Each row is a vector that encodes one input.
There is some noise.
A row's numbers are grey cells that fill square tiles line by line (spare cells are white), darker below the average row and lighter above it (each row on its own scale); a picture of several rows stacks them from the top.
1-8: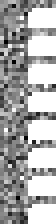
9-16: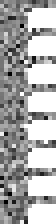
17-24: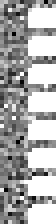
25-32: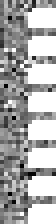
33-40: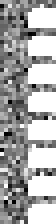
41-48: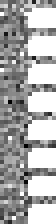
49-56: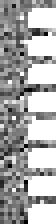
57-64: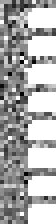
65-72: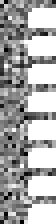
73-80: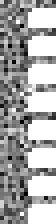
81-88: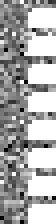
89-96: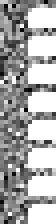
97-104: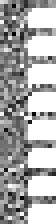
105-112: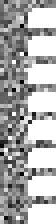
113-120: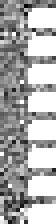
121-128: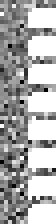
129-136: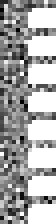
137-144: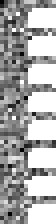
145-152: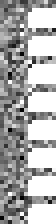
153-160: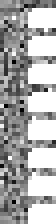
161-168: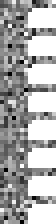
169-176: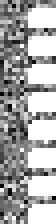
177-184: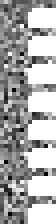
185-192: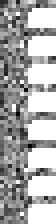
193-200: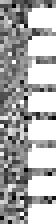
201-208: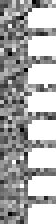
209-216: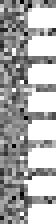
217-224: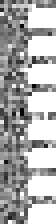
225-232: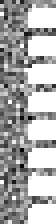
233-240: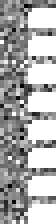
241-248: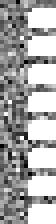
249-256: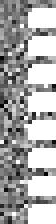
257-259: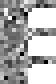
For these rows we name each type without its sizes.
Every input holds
a label and a point on a line.
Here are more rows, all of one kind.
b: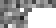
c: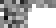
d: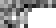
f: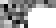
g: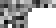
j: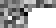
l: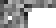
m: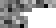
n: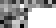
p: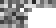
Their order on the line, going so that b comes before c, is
p, b, g, m, j, n, l, d, c, f.
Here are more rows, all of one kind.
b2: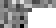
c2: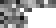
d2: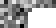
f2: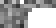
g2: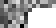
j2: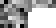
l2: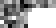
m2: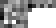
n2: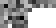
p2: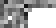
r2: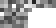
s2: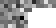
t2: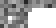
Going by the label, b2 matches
d2, f2, j2 and t2.
